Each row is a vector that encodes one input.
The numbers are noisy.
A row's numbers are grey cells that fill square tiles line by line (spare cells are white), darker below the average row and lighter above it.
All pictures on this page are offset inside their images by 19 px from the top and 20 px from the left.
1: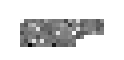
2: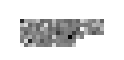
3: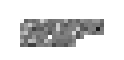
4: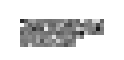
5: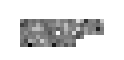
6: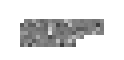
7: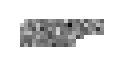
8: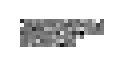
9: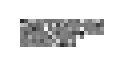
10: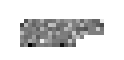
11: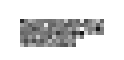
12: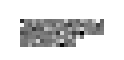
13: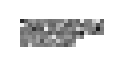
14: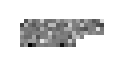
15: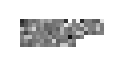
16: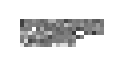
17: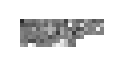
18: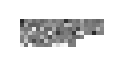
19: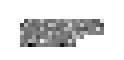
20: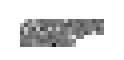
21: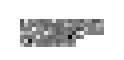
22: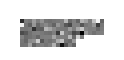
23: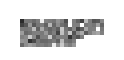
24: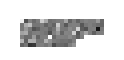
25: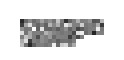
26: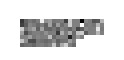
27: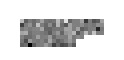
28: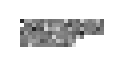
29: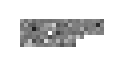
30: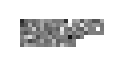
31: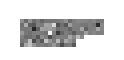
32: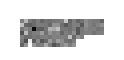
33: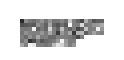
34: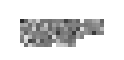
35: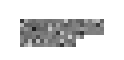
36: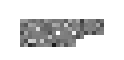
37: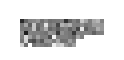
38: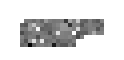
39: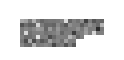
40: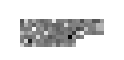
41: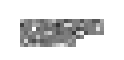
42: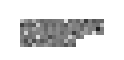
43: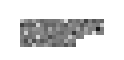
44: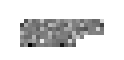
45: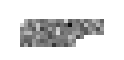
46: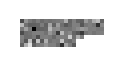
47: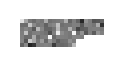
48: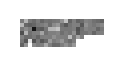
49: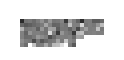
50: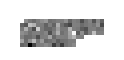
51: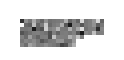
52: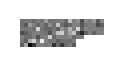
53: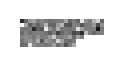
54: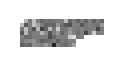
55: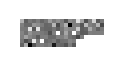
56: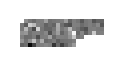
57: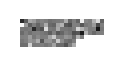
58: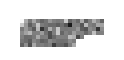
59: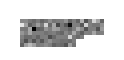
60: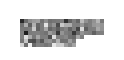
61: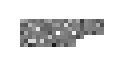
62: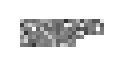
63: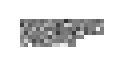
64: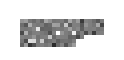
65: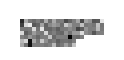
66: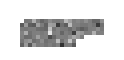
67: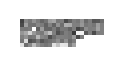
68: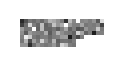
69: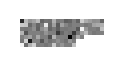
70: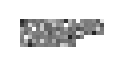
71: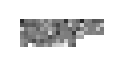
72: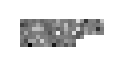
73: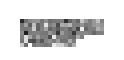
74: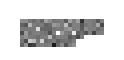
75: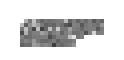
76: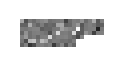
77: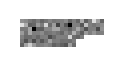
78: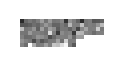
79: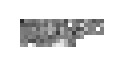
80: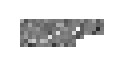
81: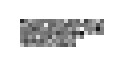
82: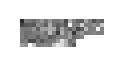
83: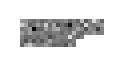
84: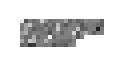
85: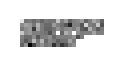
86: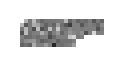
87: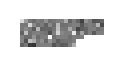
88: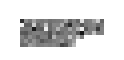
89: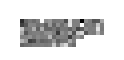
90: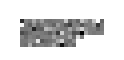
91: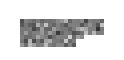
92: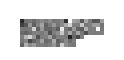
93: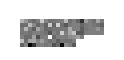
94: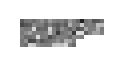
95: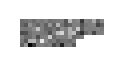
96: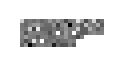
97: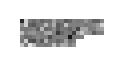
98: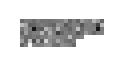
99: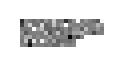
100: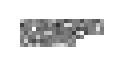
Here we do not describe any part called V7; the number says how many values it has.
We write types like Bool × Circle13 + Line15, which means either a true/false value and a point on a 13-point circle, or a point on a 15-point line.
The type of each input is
Line5 × (Line5 + V7).
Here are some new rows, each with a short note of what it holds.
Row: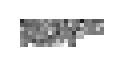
a point on each of two 5-point lines
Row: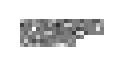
a point on each of two 5-point lines
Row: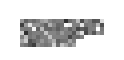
a point on each of two 5-point lines
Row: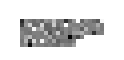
a point on each of two 5-point lines
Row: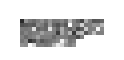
a point on each of two 5-point lines
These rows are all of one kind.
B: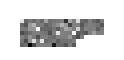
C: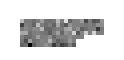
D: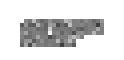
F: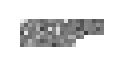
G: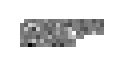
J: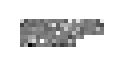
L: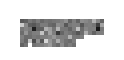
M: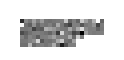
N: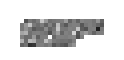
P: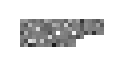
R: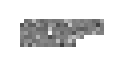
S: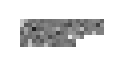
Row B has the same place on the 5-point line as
J and P.
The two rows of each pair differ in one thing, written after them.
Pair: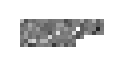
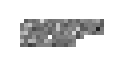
the place on the 5-point line
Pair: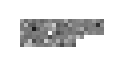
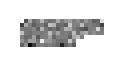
the place on the 5-point line
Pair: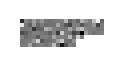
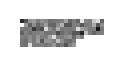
the value of V7
